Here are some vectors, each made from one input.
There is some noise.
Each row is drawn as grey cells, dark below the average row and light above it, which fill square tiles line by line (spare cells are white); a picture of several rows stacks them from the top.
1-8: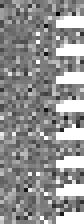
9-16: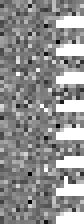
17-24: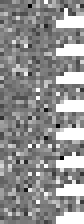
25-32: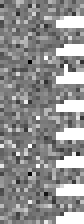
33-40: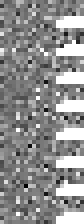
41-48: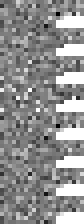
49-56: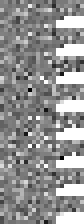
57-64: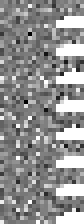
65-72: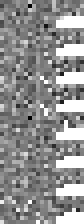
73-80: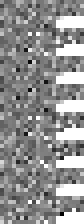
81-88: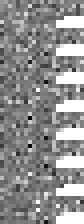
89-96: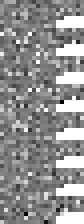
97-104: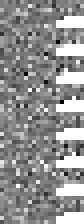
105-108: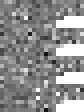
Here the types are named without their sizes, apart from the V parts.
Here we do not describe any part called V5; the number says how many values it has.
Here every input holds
a true/false value, together with either a node of a tree, or a value of V5.
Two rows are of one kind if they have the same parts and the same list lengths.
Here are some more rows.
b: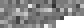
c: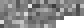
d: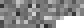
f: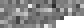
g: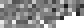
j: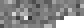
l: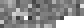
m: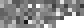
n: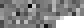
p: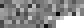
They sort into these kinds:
b, c, d, f, j, l, n, p
g, m

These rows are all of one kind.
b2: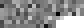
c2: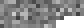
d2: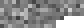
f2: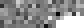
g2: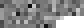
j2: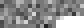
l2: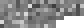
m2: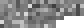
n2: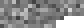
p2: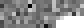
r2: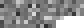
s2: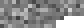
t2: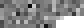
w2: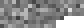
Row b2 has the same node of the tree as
d2, n2, s2 and w2.
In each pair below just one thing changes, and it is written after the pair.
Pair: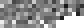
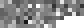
the value of V5
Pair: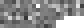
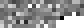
the true/false value
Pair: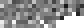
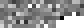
the value of V5
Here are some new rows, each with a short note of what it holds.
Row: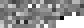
a true/false value and a value of V5
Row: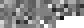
a true/false value and a value of V5
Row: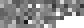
a true/false value and a value of V5
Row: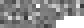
a true/false value and a value of V5
